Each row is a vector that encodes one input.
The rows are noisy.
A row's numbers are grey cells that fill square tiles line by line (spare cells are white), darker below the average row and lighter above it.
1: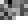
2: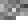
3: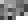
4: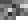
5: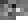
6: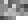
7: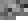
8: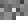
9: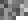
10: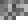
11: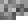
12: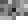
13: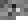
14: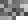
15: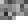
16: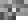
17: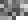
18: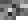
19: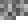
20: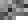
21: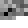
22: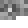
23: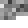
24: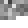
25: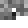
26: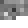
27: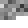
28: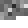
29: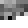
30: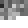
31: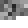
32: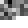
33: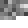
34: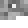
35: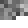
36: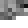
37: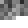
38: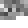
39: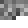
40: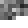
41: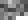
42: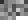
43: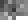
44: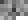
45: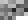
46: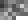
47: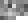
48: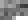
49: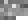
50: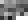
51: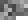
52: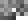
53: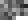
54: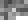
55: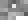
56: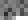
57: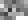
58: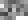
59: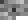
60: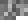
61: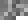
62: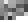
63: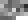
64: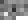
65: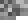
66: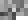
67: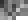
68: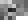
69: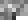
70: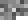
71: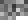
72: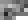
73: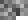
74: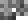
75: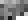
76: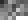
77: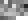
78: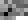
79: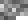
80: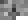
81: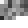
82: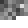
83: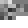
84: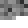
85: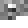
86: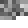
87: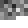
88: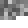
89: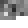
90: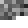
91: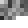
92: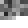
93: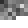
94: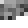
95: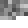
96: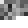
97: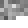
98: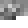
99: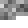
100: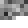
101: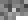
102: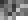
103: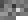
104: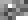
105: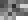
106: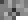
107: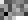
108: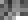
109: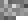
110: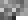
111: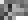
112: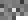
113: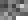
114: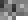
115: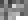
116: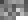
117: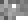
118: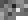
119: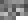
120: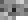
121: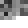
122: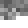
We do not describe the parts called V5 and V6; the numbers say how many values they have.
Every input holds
a true/false value and a value of V5, together with either a point on a 4-point line, or a value of V6.
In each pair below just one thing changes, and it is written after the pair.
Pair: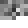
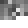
the true/false value
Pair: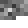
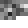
the true/false value
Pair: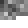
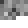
the value of V5
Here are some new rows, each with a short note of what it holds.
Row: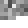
a true/false value, a value of V5 and a value of V6
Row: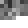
a true/false value, a value of V5 and a value of V6
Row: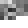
a true/false value, a value of V5 and a value of V6
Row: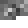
a point on a 4-point line, a true/false value and a value of V5
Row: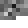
a point on a 4-point line, a true/false value and a value of V5
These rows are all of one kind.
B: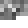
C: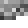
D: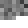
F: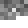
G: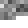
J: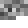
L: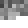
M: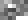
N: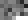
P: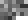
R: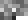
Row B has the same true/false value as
G, L and M.
